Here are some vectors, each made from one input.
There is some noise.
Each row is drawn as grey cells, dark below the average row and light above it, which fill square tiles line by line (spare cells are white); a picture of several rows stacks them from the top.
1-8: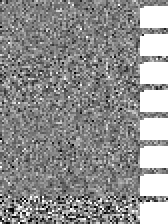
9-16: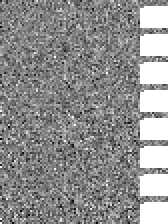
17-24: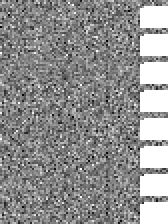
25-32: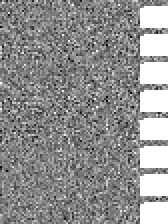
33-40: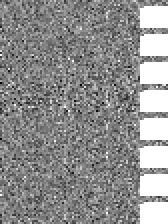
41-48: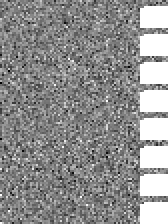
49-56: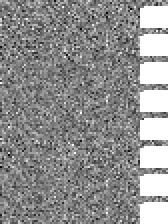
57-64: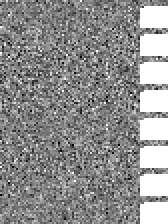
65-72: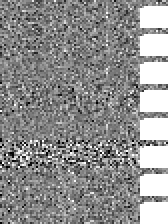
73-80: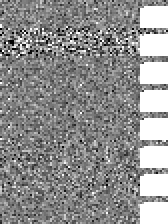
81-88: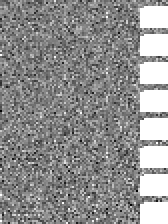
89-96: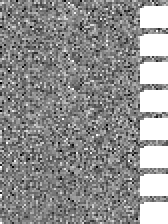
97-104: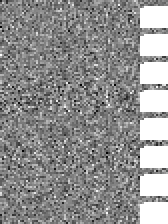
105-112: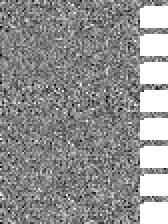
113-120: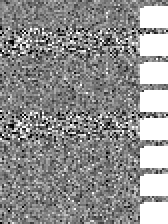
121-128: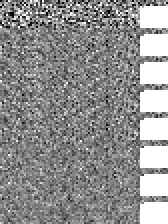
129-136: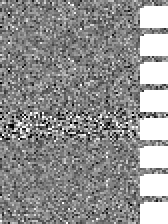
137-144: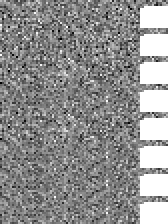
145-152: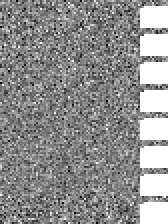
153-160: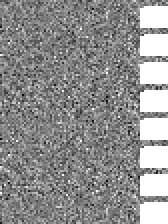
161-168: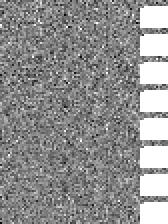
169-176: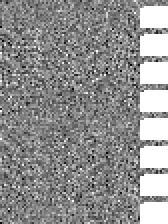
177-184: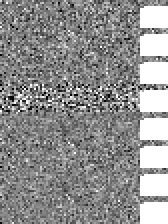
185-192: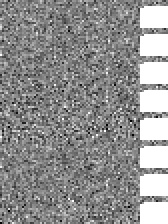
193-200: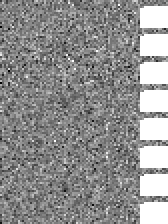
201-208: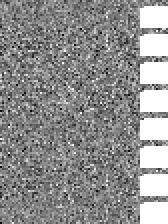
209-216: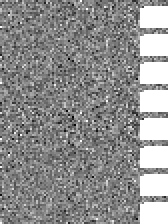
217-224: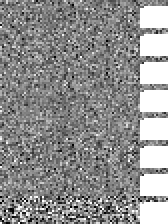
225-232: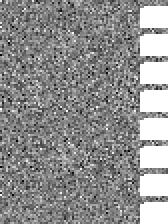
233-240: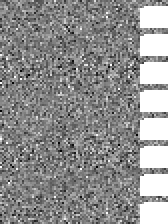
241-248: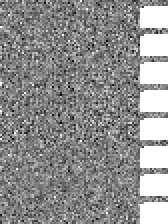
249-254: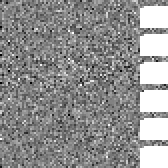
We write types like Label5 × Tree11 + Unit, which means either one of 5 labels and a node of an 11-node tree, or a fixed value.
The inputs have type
List2(Line9).
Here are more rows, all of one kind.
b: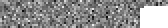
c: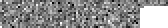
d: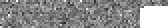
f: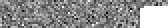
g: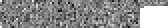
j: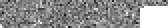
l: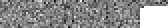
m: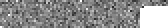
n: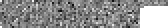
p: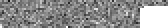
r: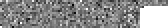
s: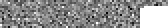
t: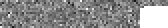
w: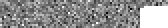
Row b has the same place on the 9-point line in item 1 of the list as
f, s and w.
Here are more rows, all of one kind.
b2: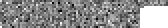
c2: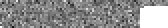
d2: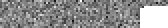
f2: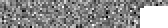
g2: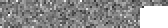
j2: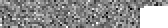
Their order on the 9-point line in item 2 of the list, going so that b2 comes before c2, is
b2, j2, c2, f2, g2, d2.
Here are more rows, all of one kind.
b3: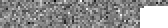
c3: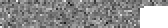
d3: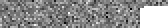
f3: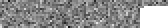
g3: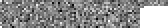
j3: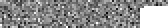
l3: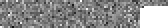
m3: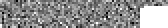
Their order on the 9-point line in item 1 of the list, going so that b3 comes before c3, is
m3, j3, d3, b3, f3, c3, l3, g3.
